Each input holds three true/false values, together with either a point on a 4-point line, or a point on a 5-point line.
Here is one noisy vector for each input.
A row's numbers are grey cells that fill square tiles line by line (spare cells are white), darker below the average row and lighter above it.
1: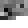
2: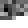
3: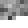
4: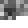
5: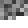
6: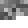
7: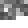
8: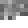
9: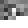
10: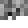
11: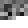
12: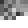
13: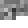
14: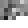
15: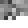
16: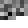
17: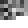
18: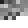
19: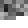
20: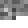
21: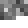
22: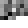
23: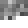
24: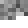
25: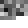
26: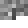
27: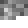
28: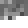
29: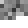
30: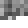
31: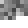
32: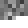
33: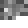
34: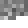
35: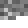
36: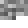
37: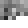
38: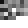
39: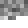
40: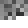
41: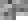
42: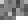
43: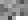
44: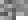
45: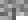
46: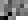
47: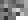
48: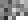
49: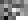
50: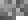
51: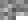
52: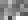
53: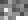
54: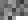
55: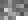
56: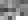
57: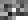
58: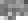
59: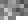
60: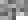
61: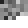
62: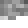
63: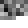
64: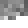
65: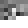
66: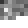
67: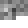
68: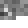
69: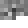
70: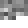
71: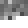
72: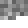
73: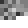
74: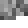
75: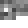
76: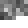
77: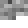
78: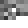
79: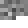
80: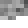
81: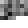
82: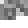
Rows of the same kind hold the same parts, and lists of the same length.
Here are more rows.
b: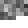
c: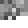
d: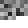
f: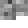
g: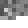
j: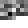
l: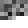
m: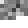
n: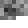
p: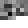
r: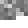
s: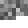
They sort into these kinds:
b, f, g, m, r, s
c, d, j, l, n, p

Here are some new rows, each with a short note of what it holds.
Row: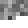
a point on a 4-point line and three true/false values
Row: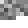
a point on a 4-point line and three true/false values
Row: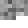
a point on a 4-point line and three true/false values
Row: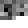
a point on a 5-point line and three true/false values
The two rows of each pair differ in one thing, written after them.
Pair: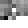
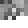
one of the three true/false values
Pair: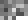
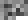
the place on the 5-point line
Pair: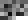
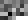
one of the three true/false values
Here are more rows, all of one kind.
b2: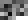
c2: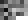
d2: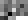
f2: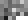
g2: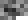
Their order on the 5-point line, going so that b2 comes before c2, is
g2, b2, d2, f2, c2.
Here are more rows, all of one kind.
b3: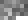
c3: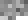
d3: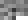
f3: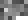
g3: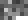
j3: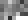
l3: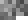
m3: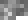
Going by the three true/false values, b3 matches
c3 and m3.
